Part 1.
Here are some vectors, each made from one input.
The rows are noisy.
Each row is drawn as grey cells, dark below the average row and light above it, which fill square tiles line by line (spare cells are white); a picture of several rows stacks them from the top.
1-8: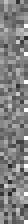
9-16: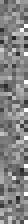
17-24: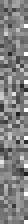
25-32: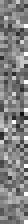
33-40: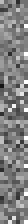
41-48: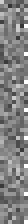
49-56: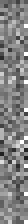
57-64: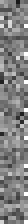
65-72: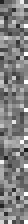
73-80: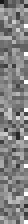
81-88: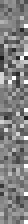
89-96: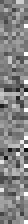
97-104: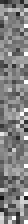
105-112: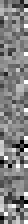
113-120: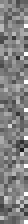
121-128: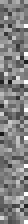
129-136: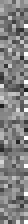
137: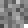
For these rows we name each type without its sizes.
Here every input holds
a node of each of two trees and a true/false value.
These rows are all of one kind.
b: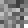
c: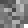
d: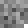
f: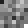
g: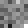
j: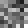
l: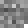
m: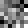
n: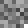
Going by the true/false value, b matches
j and m.
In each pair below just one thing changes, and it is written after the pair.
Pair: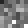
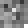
the node of one of the two trees
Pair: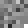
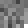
the true/false value
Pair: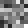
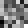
the node of one of the two trees
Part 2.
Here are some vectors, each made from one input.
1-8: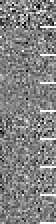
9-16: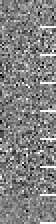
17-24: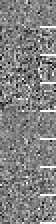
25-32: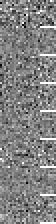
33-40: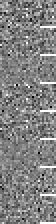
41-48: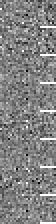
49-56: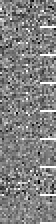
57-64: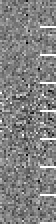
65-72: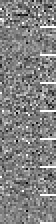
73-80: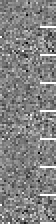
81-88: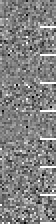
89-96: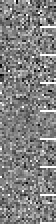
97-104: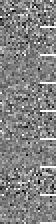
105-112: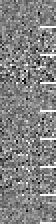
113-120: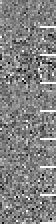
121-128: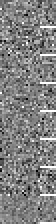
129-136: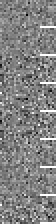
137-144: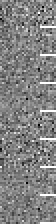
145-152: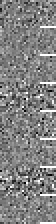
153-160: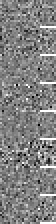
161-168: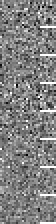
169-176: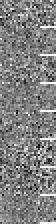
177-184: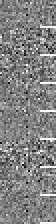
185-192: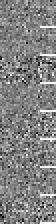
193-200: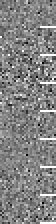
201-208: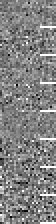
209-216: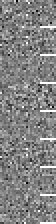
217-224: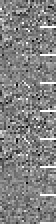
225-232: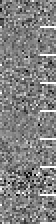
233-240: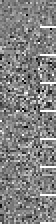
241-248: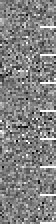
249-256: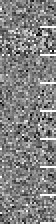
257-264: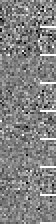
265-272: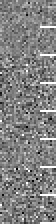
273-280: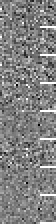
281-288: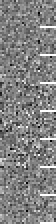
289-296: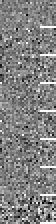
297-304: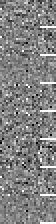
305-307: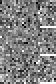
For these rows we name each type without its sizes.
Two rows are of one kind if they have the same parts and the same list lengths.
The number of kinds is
2.
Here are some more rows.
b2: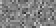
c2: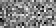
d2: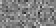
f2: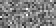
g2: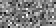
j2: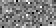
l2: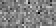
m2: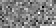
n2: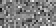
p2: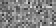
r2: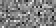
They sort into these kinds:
b2, d2, l2, p2, r2
c2, f2, g2, j2, m2, n2

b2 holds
a point on a line and a true/false value.
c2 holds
a label and a true/false value.
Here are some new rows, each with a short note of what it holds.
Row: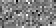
a label and a true/false value
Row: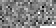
a label and a true/false value
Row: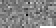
a point on a line and a true/false value
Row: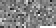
a point on a line and a true/false value
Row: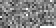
a label and a true/false value
